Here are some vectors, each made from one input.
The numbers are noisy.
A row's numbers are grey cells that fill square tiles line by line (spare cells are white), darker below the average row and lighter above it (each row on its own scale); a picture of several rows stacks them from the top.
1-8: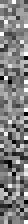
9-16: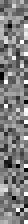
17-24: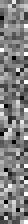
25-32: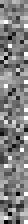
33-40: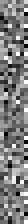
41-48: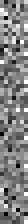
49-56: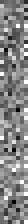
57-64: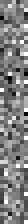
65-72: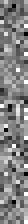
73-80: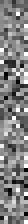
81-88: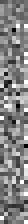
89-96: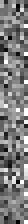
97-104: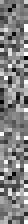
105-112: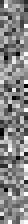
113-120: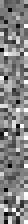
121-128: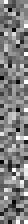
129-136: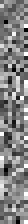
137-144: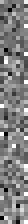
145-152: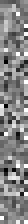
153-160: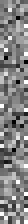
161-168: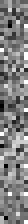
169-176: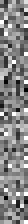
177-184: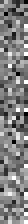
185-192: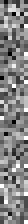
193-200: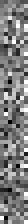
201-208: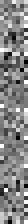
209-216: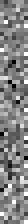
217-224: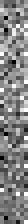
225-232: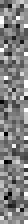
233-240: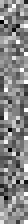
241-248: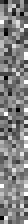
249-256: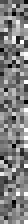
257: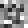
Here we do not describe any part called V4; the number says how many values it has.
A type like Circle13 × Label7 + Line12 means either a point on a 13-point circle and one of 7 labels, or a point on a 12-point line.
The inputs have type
(Bool × Bool × Bool × Bool × Bool + V4) × Label7 + Unit.
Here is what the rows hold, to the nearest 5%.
About 5% of them hold a fixed value. The rest hold one of 7 labels, together with either five true/false values, or a value of V4.
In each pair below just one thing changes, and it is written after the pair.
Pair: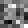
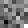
one of the five true/false values
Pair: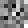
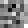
the label
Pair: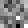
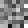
one of the five true/false values
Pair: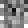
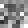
one of the five true/false values
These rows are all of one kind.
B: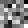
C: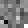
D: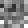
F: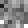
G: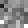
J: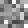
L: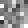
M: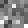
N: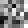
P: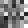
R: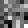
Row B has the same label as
F, G, M and R.
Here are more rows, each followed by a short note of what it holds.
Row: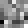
one of 7 labels and five true/false values
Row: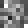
a fixed value
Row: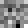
one of 7 labels and five true/false values
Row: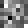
a fixed value
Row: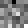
one of 7 labels and a value of V4
